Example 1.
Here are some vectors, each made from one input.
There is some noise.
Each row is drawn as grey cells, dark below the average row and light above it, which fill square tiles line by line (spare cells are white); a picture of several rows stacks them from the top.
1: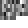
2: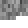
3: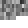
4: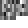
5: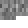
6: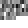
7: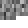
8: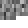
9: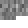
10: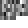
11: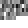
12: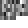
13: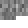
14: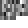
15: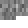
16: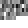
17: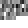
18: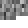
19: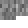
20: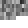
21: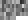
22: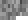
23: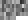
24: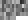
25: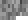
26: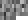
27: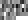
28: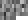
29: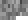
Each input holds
a point on a 6-point line.
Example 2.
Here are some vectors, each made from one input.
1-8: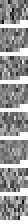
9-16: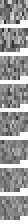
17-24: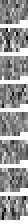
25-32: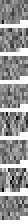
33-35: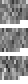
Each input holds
a point on a 7-point line.
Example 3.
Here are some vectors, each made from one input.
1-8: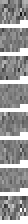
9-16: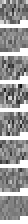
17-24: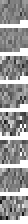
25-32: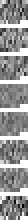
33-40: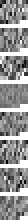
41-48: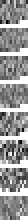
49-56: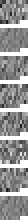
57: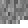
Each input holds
a point on a 7-point line.
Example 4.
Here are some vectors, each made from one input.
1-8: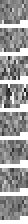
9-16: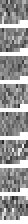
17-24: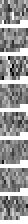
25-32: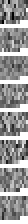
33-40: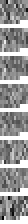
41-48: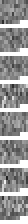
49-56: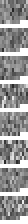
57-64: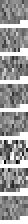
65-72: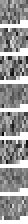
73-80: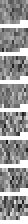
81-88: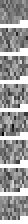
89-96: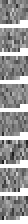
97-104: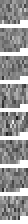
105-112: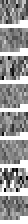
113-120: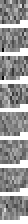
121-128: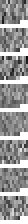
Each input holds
a point on a 13-point line.
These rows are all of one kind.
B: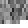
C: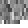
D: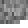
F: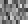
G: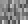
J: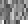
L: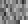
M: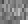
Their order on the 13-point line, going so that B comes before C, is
B, F, D, M, L, J, C, G.
